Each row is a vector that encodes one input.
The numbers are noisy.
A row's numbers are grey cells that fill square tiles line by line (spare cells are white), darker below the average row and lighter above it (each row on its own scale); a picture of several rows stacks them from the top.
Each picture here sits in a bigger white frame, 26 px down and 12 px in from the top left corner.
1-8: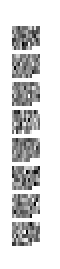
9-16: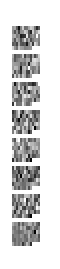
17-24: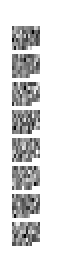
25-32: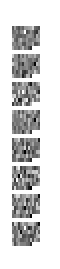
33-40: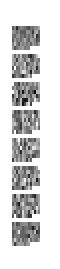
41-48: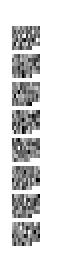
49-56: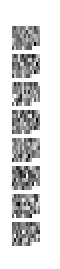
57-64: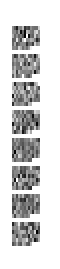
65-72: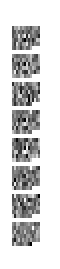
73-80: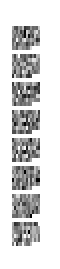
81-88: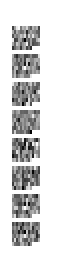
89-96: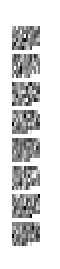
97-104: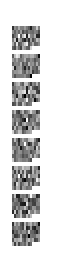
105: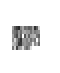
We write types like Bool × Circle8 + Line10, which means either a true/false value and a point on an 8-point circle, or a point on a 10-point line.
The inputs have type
Bool × Bool × Bool × Bool × Label6 + Label8.
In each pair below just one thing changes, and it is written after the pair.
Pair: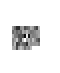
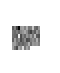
the label
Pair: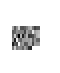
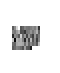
the label
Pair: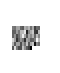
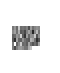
one of the four true/false values
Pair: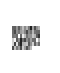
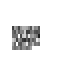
one of the four true/false values
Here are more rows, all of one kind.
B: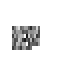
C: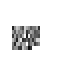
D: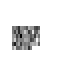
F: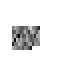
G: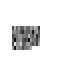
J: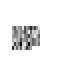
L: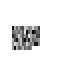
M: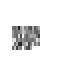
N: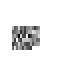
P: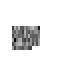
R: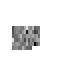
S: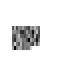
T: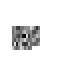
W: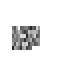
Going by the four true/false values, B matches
F, G and P.
